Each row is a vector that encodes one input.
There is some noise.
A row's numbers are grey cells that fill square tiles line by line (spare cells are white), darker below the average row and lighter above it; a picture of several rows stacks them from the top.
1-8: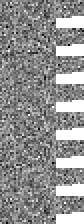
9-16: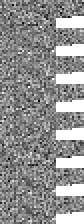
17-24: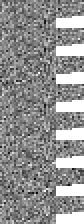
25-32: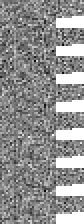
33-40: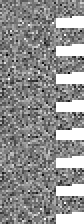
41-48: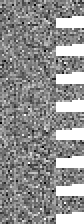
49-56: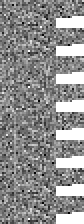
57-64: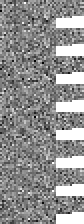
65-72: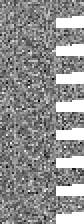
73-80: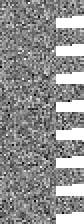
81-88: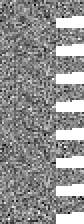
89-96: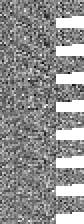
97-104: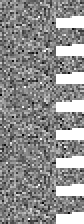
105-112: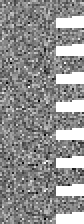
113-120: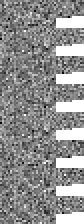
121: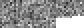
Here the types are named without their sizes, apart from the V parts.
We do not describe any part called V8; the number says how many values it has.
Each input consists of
either a node of a tree, or a true/false value and a value of V8.
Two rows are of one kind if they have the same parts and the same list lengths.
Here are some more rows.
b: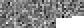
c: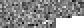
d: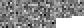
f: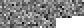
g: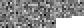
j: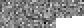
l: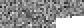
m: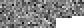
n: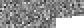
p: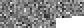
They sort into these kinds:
b, c, d, f, g, m, p
j, l, n

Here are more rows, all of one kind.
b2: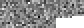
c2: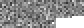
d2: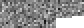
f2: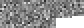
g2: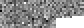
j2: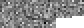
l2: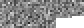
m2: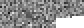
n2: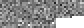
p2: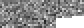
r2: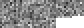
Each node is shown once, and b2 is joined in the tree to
f2.
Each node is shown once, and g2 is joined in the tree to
f2.
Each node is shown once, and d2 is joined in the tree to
j2, l2 and p2.
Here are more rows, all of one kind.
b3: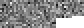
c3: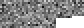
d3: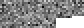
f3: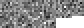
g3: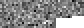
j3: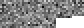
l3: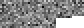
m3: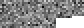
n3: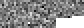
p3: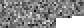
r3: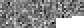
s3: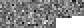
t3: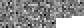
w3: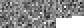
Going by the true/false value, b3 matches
f3, r3, t3 and w3.
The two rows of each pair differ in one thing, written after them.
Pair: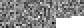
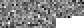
the true/false value
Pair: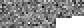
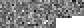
the value of V8
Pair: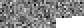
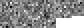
the value of V8
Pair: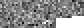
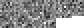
the true/false value
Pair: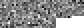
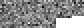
the value of V8
